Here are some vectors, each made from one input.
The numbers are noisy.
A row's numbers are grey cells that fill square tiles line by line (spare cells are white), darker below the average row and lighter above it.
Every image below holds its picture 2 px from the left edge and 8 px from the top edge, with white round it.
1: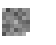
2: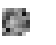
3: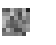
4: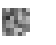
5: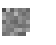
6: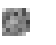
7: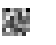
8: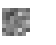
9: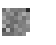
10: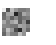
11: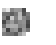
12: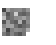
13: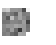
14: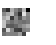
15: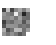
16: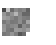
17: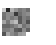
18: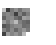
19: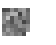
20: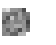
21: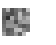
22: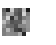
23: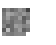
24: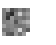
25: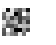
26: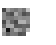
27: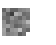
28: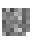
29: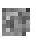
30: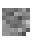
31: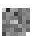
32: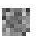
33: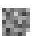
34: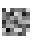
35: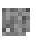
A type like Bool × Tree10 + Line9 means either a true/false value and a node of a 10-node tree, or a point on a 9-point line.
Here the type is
Line3 × Line5 + Line4.
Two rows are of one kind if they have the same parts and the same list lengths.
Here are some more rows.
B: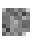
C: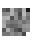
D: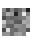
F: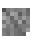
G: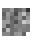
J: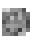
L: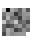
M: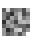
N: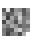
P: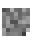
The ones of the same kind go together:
B, J, L
C, D, F, G, M, N, P

